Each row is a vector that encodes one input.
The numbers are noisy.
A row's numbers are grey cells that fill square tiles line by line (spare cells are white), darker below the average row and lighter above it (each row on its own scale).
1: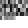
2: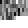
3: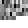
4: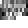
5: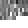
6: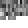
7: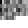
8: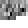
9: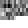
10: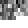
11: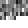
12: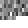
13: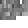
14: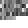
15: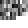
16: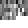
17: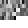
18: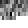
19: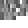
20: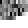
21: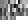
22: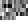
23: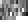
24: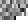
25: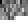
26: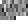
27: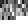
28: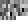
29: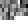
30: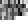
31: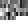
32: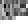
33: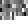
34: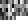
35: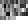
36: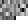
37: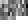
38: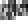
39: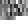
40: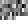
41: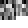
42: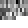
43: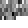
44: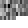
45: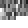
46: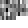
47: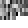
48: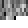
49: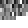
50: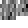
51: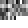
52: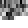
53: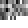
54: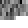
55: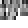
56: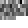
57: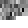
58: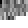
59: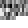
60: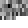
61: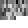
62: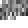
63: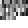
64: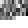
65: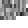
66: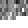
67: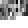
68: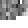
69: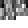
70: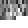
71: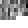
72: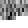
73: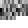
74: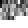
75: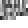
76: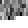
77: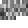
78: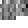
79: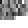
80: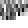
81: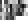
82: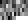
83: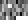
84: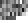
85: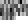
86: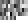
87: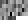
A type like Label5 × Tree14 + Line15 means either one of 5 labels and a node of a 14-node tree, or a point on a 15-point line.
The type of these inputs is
Bool × Label6 × Label9.
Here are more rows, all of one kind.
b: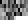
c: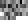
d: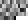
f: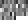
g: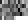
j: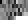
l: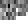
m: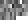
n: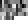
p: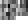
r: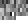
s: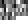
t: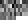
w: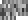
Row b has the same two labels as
g, j and t.
